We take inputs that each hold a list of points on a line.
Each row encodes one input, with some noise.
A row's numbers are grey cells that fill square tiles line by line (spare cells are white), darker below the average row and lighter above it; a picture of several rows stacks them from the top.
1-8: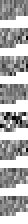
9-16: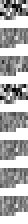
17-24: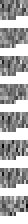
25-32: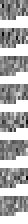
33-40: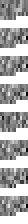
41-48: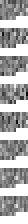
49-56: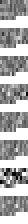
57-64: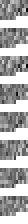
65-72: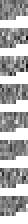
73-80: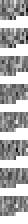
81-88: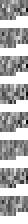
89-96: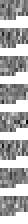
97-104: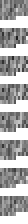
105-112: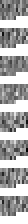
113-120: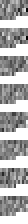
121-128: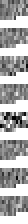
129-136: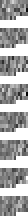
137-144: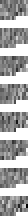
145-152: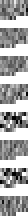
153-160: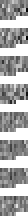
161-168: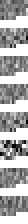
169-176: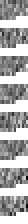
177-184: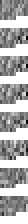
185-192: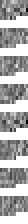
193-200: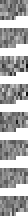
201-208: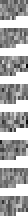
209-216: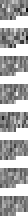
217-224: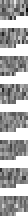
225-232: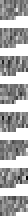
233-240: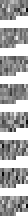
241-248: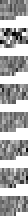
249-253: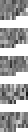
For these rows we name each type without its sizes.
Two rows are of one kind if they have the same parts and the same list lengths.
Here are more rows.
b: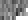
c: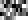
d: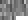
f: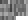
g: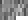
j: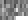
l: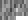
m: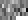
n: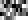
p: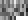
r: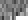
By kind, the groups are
b, d, f, r
c, n
g, j, l
m, p

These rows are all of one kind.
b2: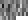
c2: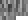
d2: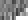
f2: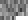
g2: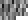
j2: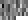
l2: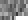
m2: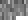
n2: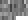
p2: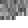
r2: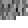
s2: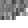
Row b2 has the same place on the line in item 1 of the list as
g2 and j2.
